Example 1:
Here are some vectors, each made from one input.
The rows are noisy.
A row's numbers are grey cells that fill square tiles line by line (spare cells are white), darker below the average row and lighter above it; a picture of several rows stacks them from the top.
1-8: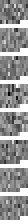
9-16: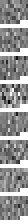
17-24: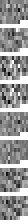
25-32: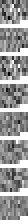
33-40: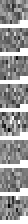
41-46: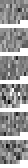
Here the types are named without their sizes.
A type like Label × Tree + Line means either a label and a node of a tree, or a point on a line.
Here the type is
List(Line).
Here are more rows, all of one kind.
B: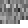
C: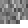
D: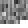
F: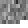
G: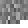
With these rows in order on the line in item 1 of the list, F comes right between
D and G.
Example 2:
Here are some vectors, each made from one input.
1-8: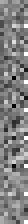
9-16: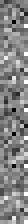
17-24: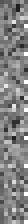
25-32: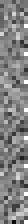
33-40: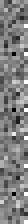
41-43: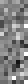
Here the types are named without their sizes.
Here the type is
Bool × Bool × Bool + Line × Line.
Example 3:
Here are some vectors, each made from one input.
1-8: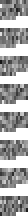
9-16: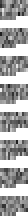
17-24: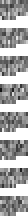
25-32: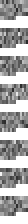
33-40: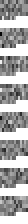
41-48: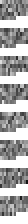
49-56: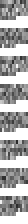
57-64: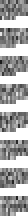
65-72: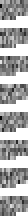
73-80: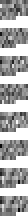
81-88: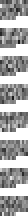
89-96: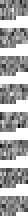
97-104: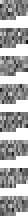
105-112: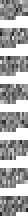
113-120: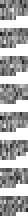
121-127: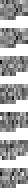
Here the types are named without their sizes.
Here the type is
Label + Line.
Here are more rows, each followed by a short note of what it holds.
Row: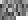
a point on a line
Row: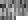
a point on a line
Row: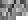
a point on a line
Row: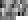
a point on a line
